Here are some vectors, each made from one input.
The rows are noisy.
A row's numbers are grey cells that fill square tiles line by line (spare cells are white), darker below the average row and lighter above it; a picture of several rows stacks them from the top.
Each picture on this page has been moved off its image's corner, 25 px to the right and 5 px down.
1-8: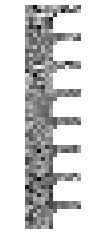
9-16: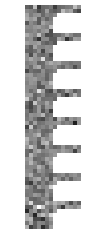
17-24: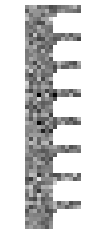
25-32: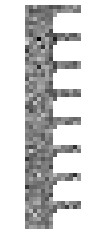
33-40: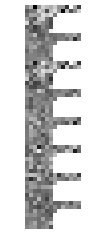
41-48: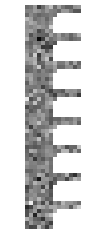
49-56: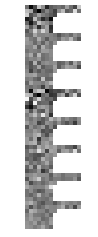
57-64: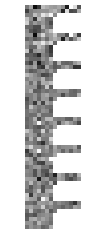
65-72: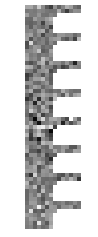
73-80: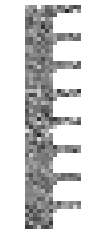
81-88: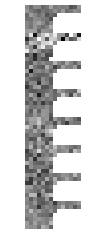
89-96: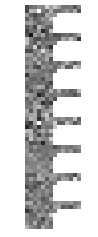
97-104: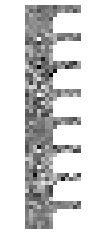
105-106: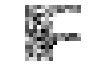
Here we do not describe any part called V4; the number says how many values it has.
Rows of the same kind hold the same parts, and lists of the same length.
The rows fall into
2 kinds.
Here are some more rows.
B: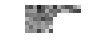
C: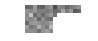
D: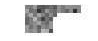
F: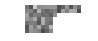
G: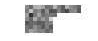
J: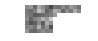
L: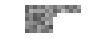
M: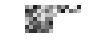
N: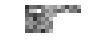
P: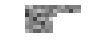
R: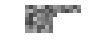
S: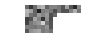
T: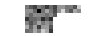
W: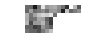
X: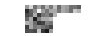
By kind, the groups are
B, C, D, F, G, J, L, N, P, R, S, T, X
M, W

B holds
one of 5 labels, a true/false value and two values of V4.
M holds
a fixed value.
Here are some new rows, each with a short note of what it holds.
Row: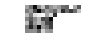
a fixed value
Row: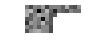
one of 5 labels, a true/false value and two values of V4
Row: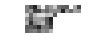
a fixed value
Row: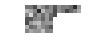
one of 5 labels, a true/false value and two values of V4
